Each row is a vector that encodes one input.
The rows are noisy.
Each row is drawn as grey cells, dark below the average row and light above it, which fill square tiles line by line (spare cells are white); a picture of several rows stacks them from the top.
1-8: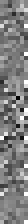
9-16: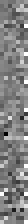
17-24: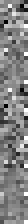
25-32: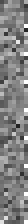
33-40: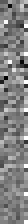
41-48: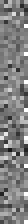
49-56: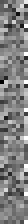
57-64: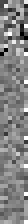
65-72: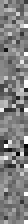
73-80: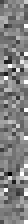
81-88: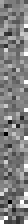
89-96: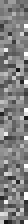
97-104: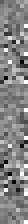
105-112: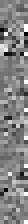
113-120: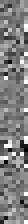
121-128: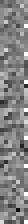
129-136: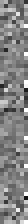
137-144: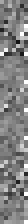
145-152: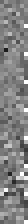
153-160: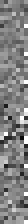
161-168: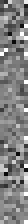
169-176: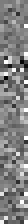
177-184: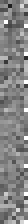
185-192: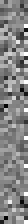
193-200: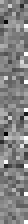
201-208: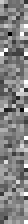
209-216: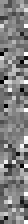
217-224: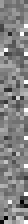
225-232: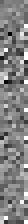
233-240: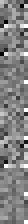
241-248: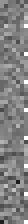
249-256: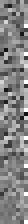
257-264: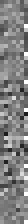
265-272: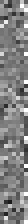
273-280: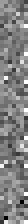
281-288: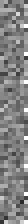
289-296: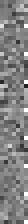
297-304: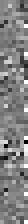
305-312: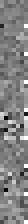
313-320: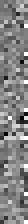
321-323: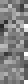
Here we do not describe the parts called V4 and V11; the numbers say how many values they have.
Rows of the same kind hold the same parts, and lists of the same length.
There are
3 kinds of row.
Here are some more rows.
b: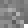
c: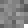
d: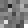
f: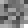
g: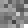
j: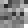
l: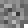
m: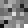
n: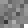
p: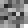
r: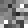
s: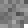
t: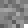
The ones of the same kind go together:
b, c, g, t
d, f, m, p
j, l, n, r, s

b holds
a point on a 12-point line.
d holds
a point on an 8-point line and a value of V11.
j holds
a value of V4 and a value of V11.
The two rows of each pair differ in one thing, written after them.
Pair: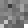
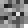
the value of V11
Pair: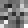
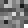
the place on the 8-point line
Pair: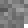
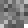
the value of V11
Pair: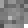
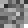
the value of V11
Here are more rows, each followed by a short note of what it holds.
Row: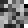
a point on an 8-point line and a value of V11
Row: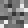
a value of V4 and a value of V11
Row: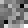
a point on an 8-point line and a value of V11
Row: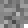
a point on a 12-point line
